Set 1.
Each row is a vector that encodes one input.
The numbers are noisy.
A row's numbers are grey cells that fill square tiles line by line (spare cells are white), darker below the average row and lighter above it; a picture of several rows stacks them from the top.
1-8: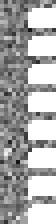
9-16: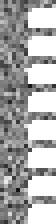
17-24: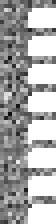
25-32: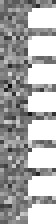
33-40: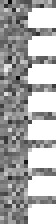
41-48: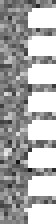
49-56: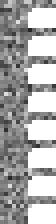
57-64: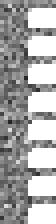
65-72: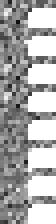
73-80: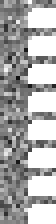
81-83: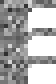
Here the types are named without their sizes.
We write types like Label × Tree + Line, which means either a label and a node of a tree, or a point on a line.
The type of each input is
Line.
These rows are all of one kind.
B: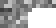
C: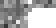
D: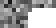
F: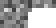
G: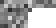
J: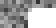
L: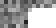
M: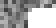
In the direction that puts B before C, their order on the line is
D, F, L, M, J, B, C, G.
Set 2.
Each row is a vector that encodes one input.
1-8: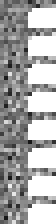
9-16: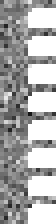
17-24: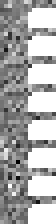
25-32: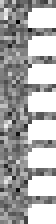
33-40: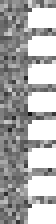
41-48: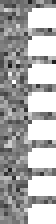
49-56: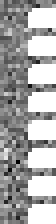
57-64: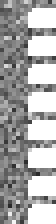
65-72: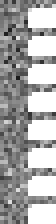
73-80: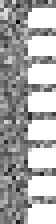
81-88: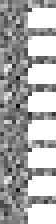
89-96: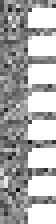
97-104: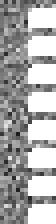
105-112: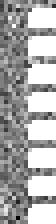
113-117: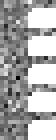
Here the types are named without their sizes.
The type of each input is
Line.
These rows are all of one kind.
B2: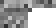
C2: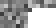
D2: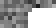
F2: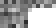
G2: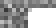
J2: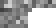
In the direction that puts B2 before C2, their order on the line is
D2, F2, G2, J2, B2, C2.
